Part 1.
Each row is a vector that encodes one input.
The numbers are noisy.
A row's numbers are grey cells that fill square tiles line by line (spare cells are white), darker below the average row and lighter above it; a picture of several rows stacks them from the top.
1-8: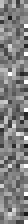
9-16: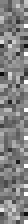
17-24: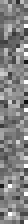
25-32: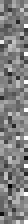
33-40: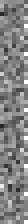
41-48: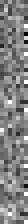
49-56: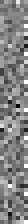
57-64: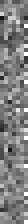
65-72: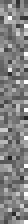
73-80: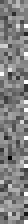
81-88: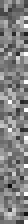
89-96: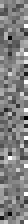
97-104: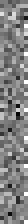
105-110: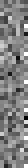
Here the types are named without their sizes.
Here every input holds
a node of a tree, together with either a point on a line, or three true/false values.
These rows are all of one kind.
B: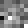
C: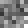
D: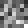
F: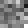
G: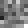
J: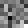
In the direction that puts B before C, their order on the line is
F, B, G, C, J, D.
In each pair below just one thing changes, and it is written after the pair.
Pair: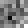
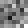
the place on the line
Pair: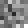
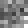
the node of the tree
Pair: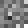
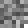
the node of the tree
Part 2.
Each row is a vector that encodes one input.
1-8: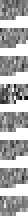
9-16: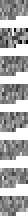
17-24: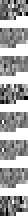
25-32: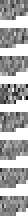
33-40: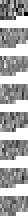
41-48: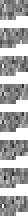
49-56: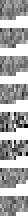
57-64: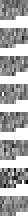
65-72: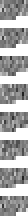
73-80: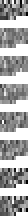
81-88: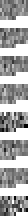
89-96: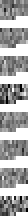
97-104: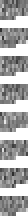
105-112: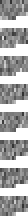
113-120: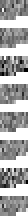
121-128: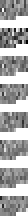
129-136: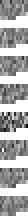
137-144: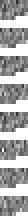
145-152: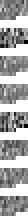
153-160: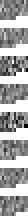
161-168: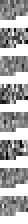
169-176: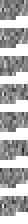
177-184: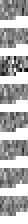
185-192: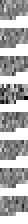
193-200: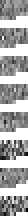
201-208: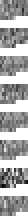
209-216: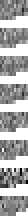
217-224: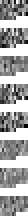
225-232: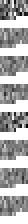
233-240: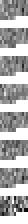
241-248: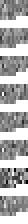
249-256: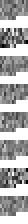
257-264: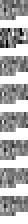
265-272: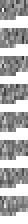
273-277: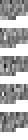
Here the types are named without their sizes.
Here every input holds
either four true/false values, or a list of points on a line.
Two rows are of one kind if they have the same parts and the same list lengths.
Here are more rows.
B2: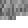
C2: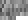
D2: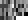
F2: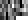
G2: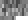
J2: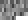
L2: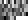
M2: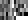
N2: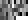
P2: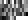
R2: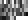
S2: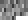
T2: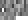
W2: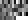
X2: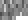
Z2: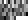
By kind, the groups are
B2, C2, G2, J2, S2, T2, X2
D2, M2, N2, W2
F2
L2, P2, R2, Z2

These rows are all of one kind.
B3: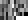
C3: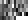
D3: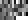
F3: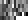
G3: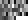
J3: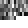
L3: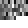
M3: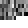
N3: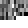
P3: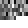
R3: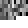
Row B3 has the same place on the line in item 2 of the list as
N3 and R3.
